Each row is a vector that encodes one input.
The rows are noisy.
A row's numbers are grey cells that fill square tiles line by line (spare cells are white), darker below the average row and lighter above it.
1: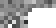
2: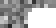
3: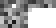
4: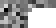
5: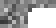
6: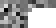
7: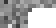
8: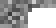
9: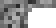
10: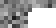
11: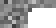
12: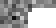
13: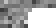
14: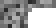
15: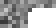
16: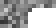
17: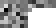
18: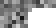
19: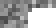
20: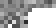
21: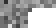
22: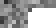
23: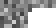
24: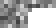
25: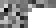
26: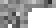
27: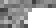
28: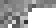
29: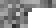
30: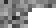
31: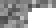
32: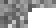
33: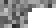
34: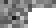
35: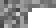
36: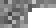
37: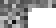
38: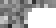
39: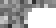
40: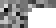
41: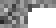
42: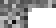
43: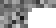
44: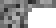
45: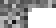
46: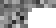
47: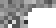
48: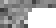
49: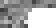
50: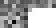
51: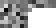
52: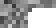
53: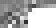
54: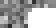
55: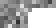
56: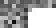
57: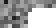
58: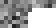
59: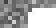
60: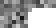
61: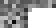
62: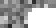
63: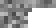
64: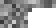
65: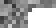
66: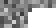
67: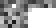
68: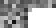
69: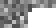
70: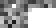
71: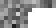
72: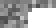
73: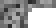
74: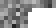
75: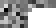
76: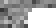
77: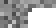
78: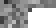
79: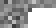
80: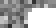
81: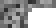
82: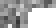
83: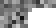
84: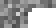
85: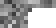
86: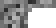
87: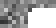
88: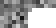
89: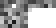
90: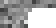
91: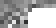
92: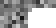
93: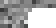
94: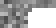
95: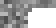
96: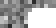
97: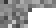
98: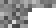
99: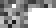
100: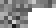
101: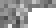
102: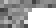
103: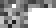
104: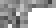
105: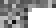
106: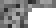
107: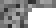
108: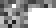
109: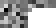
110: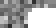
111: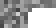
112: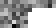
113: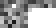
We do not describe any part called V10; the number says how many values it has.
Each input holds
either a point on a 7-point line, or a point on an 8-point line and a value of V10.
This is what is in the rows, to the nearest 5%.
About 50% of them hold a point on a 7-point line. The rest hold a point on an 8-point line and a value of V10.
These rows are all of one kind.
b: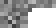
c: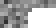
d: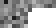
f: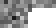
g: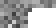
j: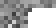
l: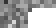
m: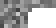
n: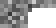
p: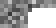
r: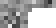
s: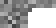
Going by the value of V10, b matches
n, p and s.
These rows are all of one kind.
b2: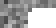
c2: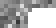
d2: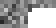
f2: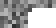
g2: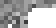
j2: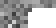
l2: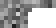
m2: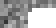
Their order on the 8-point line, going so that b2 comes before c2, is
l2, j2, f2, g2, b2, c2, m2, d2.
